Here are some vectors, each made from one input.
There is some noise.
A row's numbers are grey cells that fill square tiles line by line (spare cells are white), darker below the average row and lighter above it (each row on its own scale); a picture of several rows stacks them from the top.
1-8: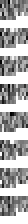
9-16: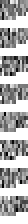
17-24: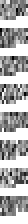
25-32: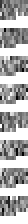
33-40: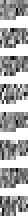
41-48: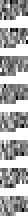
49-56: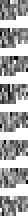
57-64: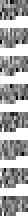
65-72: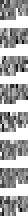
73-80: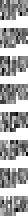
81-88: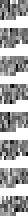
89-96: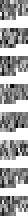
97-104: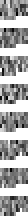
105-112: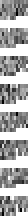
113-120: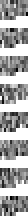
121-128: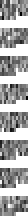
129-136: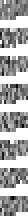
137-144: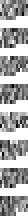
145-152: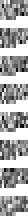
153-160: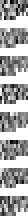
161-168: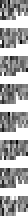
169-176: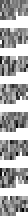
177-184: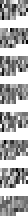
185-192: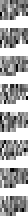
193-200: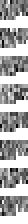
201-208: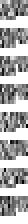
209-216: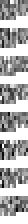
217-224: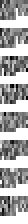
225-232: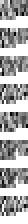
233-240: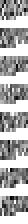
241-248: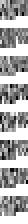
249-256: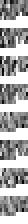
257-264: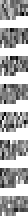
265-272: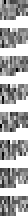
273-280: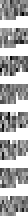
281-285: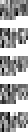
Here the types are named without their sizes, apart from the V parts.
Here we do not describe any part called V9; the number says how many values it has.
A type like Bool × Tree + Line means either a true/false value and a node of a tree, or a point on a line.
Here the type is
List(Bool × V9).
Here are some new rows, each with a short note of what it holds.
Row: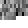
a list of two items
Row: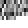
the empty list
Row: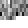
a list of two items
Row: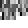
a list of one item
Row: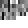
a list of one item
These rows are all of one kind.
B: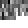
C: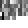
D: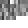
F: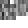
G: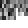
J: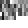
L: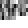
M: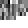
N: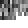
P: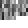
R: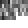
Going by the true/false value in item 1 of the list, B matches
G, N and R.
